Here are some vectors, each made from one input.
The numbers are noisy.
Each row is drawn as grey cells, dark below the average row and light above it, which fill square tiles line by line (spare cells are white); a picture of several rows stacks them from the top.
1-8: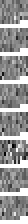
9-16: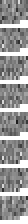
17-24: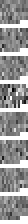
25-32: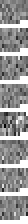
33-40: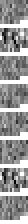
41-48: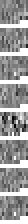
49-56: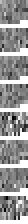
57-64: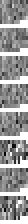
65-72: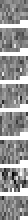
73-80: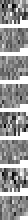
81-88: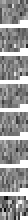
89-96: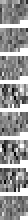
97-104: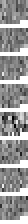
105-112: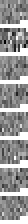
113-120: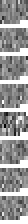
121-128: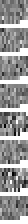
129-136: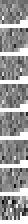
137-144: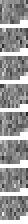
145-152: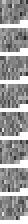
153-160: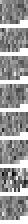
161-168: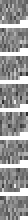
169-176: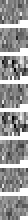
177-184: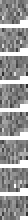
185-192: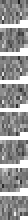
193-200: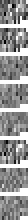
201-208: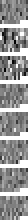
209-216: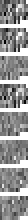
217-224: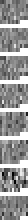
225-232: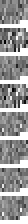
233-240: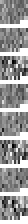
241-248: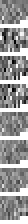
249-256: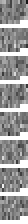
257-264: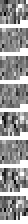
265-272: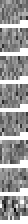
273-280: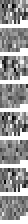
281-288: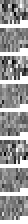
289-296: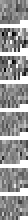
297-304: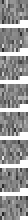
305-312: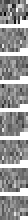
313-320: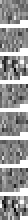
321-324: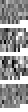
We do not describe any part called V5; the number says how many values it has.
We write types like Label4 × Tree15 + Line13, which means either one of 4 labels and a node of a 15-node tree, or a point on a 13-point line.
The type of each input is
(Bool × Line8 + V5) × Line12 + Line6.
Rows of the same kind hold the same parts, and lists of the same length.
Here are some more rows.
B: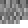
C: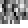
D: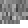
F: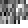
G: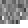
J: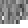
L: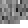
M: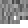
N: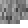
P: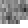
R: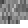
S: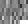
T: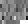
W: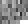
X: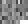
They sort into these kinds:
B, G, J, S
C, F
D, L, M, N, P, R, T, W, X

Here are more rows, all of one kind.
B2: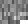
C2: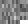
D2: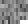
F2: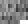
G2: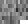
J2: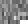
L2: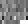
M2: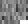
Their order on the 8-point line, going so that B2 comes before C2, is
J2, L2, B2, M2, C2, G2, D2, F2.
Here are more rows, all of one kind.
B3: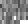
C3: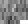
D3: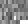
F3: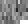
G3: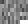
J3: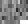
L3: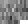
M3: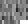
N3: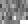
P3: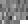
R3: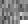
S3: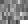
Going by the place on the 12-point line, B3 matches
C3, L3, N3 and P3.
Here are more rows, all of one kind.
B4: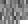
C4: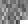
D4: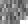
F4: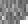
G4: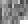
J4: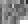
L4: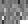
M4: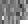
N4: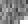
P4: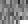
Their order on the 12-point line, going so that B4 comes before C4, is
B4, P4, L4, M4, C4, F4, D4, N4, J4, G4.
